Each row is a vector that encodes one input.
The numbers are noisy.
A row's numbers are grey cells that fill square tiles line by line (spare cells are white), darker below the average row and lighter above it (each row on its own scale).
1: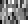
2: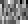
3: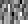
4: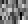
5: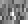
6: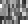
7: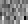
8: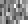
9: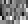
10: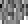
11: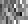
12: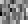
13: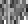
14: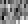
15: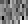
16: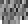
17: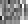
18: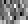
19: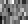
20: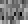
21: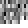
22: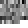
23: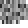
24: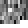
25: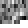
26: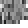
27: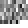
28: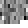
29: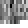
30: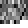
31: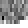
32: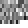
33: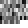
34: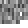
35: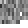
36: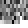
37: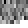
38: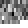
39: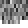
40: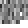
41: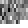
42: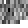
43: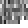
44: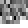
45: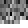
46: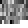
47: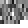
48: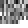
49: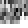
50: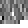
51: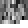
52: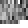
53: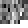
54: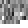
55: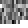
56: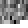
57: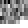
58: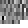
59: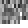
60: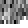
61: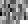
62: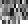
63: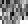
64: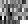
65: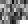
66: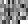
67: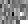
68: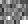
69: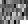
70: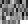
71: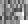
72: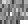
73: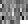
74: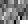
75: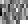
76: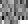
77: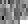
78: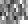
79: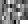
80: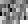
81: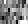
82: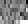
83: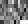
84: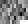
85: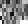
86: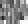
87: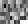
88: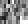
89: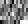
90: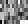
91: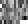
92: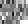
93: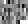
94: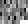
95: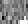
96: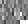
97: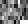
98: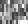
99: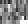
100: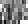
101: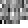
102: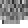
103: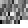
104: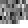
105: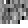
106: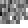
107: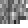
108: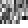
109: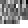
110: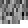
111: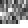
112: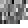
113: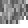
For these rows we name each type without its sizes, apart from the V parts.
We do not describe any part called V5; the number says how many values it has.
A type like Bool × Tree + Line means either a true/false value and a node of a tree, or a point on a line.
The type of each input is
(Bool × Bool × Bool × Bool + Unit) × Label × V5.
